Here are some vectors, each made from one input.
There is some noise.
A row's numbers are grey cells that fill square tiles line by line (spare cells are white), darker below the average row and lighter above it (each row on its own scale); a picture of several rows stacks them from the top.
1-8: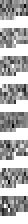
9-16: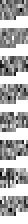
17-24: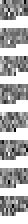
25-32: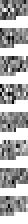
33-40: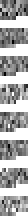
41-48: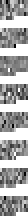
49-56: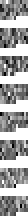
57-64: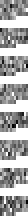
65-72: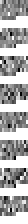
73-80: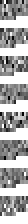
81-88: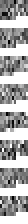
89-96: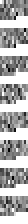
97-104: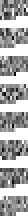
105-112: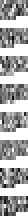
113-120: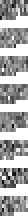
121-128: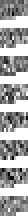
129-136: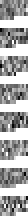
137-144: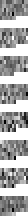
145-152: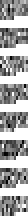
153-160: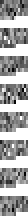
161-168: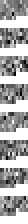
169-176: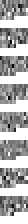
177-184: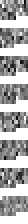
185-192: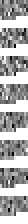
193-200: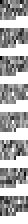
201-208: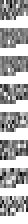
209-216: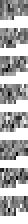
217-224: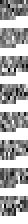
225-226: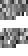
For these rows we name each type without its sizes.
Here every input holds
a node of each of two trees and a true/false value.
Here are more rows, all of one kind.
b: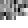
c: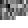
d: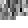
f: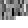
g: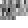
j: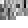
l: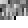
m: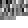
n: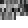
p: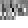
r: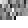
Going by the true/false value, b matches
g, j and r.
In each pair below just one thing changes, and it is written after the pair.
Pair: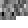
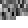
the true/false value
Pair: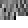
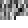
the node of one of the two trees
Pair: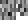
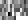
the node of one of the two trees
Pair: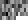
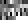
the node of one of the two trees
